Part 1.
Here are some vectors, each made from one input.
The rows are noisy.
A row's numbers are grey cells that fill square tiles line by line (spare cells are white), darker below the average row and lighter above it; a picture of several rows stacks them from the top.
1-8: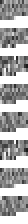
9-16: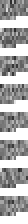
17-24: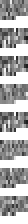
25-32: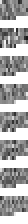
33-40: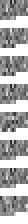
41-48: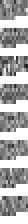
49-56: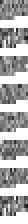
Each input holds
either a fixed value, or three true/false values.
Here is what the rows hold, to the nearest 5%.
About 15% of them hold a fixed value. The rest hold three true/false values.
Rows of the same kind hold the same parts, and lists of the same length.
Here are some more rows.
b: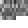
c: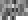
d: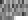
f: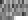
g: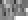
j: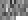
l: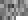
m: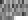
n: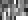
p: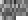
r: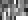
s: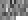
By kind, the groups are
b, c, d, f, g, j, l, m, p, s
n, r

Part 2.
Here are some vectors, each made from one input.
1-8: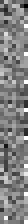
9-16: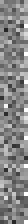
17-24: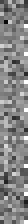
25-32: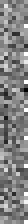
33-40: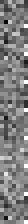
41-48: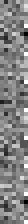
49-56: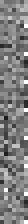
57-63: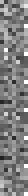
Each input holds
four true/false values.
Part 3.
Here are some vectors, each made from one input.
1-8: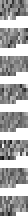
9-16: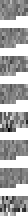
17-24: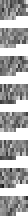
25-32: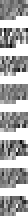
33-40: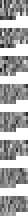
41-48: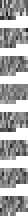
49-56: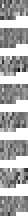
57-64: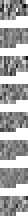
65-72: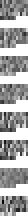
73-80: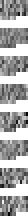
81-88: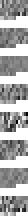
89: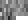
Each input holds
a point on a 4-point line and a point on a 6-point line.
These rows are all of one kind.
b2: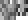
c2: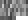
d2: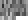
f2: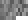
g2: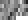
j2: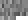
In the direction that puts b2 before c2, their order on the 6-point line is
g2, b2, d2, c2, f2, j2.
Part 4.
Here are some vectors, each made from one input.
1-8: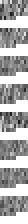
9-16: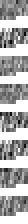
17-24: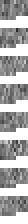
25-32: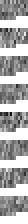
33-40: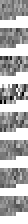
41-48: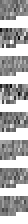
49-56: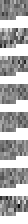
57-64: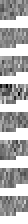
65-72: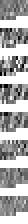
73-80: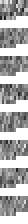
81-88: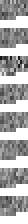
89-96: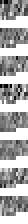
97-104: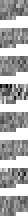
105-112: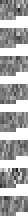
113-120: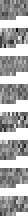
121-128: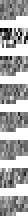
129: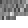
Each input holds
one of 8 labels.
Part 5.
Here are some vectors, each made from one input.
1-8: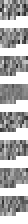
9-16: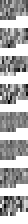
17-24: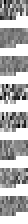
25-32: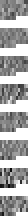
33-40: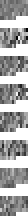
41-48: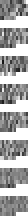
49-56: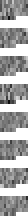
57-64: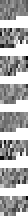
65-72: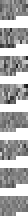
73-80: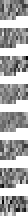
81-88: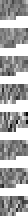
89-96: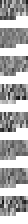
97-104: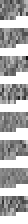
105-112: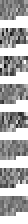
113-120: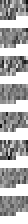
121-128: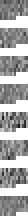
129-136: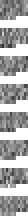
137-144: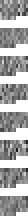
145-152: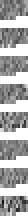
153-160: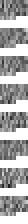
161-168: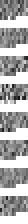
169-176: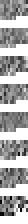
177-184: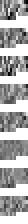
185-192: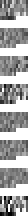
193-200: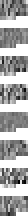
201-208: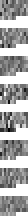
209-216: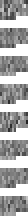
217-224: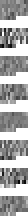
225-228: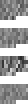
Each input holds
a point on a 9-point line.
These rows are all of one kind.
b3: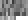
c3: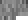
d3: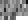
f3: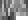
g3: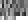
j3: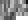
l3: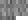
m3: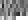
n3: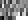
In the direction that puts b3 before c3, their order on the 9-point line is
n3, b3, g3, m3, c3, d3, j3, f3, l3.
